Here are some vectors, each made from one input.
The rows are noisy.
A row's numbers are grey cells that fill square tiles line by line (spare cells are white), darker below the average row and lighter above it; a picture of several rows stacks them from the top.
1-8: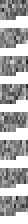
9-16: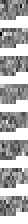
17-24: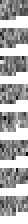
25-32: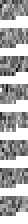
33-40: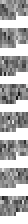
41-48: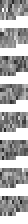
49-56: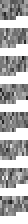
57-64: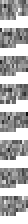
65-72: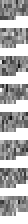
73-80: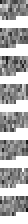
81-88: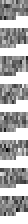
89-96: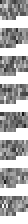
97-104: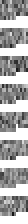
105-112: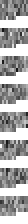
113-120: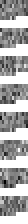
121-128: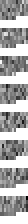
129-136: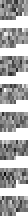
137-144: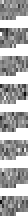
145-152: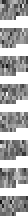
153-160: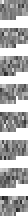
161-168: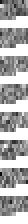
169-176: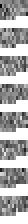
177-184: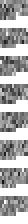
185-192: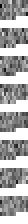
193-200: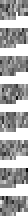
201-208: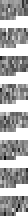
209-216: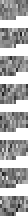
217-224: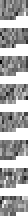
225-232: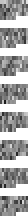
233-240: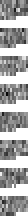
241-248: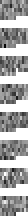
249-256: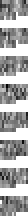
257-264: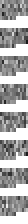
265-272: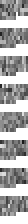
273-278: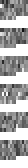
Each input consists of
one of 9 labels, together with either a fixed value, or a node of an 11-node tree.
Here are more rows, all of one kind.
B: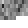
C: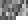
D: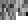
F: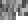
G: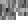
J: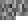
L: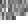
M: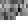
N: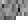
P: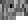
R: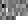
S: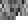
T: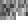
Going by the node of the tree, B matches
M, N and R.
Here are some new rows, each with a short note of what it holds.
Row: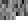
one of 9 labels
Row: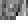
one of 9 labels and a node of an 11-node tree
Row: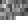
one of 9 labels and a node of an 11-node tree
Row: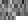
one of 9 labels
